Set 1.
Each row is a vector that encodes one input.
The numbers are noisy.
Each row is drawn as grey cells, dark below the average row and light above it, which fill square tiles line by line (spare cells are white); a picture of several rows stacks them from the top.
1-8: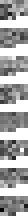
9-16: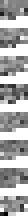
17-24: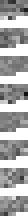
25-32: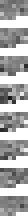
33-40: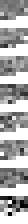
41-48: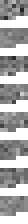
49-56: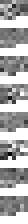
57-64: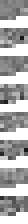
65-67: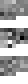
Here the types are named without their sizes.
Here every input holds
a point on a line.
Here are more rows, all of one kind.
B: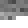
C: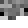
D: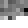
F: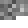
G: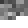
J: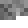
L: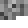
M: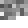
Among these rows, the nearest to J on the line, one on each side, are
C and L.
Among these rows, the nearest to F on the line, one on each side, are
B and G.
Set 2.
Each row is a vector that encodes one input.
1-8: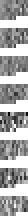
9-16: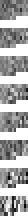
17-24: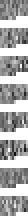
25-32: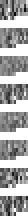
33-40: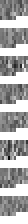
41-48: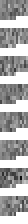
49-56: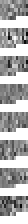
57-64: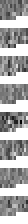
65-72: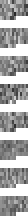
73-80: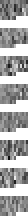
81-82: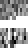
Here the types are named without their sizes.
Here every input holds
a label.
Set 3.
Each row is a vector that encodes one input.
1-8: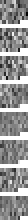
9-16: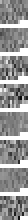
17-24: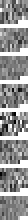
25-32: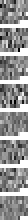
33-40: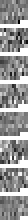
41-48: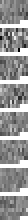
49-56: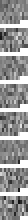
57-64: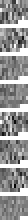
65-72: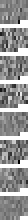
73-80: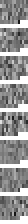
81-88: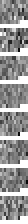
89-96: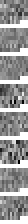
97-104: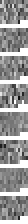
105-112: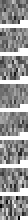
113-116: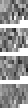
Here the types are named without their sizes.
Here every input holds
a point on a line.
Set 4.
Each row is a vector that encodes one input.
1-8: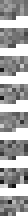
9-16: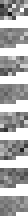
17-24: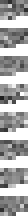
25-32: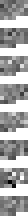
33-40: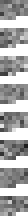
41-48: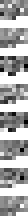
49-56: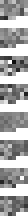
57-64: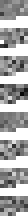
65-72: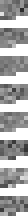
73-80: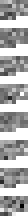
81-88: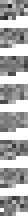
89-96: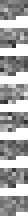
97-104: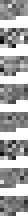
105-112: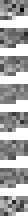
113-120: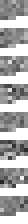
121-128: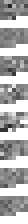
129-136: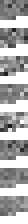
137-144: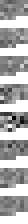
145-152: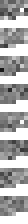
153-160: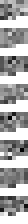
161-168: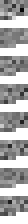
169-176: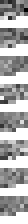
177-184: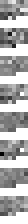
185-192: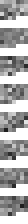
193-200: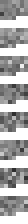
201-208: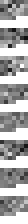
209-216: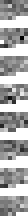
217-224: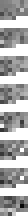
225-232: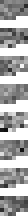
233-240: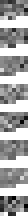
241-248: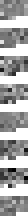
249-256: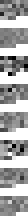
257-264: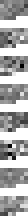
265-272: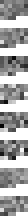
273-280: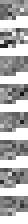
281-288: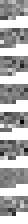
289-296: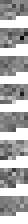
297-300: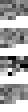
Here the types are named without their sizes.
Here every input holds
either a fixed value, or three true/false values.
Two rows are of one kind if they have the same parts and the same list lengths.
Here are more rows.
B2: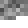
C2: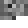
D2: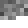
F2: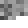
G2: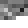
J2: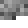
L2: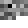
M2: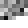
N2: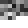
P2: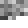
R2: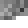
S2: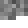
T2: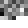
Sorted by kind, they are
B2, T2
C2, D2, F2, G2, J2, L2, M2, N2, P2, R2, S2

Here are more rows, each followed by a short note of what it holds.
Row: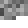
a fixed value
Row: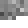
three true/false values
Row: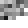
a fixed value
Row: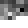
three true/false values
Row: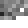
three true/false values
